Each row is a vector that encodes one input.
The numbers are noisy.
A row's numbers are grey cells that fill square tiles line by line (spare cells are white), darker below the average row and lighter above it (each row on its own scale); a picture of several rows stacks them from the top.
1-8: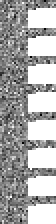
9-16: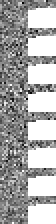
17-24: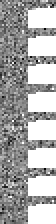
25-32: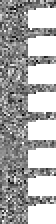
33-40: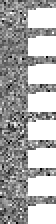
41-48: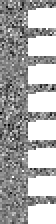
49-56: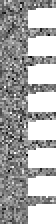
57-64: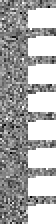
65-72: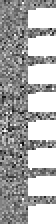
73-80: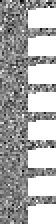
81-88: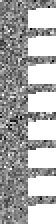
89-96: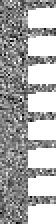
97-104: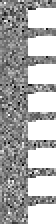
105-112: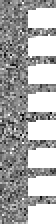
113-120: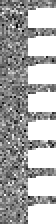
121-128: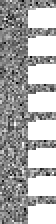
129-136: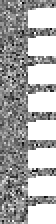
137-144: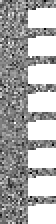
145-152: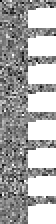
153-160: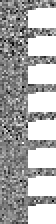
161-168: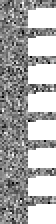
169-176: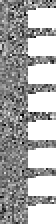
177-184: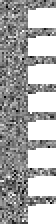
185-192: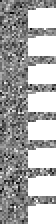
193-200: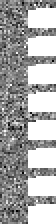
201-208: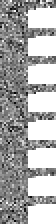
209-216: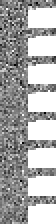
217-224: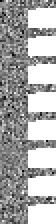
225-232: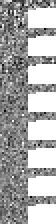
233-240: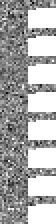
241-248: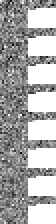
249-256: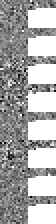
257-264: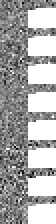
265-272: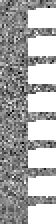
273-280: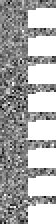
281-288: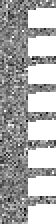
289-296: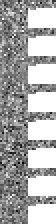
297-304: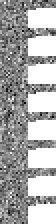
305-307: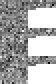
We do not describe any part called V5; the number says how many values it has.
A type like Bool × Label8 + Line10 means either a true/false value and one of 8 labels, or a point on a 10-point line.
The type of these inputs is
Bool × (Line10 + V5).
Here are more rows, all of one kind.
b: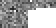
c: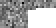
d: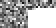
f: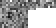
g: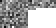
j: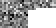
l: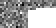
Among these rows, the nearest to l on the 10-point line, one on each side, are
d and g.
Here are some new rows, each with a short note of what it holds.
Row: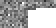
a true/false value and a value of V5
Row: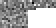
a point on a 10-point line and a true/false value
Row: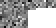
a point on a 10-point line and a true/false value
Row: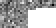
a true/false value and a value of V5
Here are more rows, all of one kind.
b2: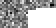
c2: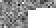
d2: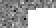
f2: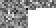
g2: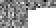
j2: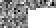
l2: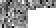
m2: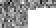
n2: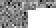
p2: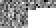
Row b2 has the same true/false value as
f2 and n2.
